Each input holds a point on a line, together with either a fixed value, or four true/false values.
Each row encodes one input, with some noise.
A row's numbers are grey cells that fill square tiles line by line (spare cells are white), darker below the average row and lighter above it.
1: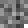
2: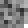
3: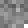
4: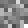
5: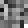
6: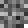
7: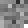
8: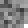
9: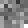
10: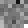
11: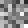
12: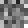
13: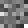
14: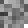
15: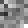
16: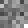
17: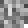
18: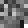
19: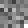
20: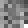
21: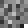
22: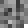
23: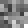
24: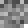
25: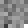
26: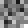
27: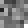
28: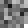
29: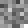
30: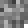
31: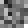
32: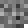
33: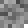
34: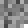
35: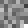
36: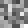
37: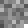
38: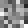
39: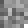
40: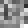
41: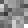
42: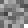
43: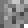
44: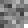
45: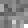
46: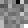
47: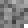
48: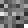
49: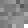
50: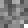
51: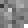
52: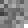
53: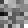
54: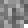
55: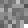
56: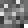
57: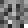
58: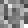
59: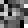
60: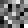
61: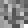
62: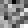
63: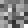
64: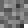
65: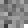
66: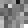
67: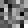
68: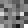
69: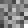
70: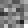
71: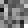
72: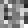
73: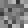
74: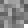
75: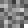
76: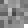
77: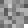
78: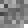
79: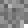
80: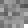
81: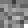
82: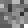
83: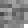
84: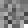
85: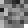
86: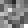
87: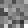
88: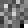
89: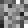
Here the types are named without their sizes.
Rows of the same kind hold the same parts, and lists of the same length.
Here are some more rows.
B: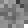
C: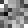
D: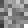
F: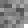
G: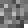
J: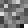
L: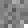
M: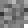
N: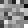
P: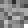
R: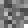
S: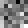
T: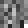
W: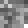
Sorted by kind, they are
B, C, D, F, L, M, N, P, R, S, W
G, J, T

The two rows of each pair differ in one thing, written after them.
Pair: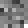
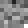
one of the four true/false values
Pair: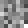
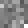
one of the four true/false values
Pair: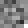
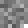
the place on the line
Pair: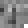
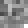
one of the four true/false values
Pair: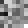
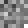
one of the four true/false values
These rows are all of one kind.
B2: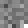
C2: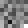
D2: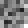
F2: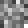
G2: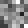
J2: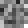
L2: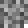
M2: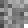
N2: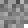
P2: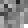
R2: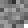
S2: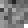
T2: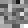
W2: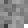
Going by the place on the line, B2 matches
M2, P2 and T2.
